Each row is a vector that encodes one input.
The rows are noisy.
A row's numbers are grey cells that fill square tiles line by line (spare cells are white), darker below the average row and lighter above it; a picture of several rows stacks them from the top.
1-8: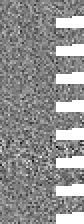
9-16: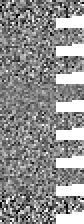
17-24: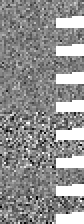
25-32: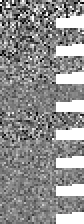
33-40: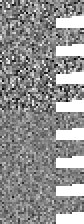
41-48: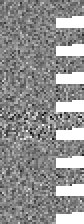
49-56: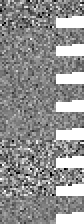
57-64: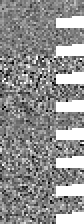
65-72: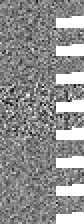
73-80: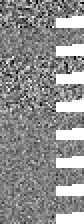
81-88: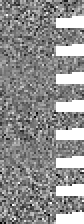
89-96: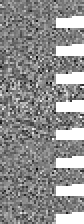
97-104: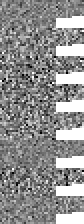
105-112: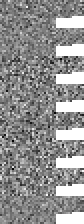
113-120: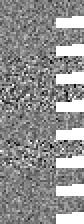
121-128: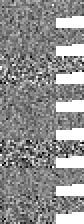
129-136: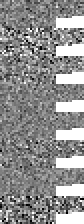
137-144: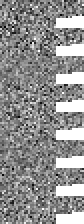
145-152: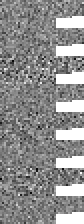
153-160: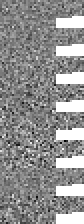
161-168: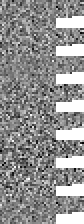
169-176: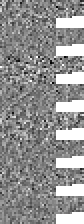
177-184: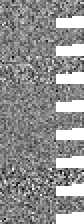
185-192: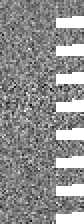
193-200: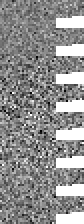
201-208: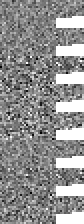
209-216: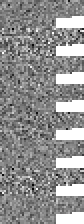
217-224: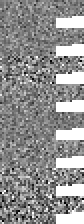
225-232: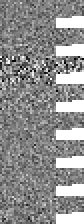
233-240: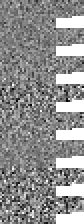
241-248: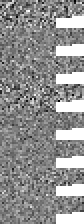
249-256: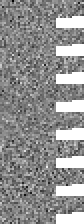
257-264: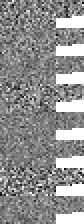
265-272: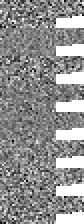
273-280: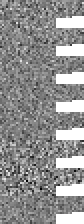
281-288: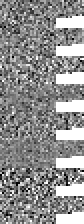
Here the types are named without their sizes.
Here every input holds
either a point on a line, or a list of points on a circle.
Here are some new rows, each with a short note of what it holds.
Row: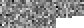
a list of one item
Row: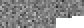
a list of one item
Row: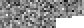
a point on a line
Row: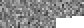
a list of two items
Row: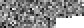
the empty list
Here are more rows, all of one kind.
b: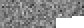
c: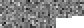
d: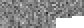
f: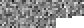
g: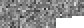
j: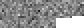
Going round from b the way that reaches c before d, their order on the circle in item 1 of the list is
b, j, c, g, f, d.
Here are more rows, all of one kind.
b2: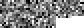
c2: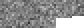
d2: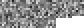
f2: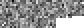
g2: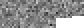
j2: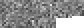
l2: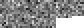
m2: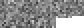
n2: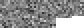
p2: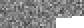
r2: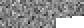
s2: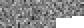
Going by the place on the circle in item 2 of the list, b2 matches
c2, l2, n2 and p2.
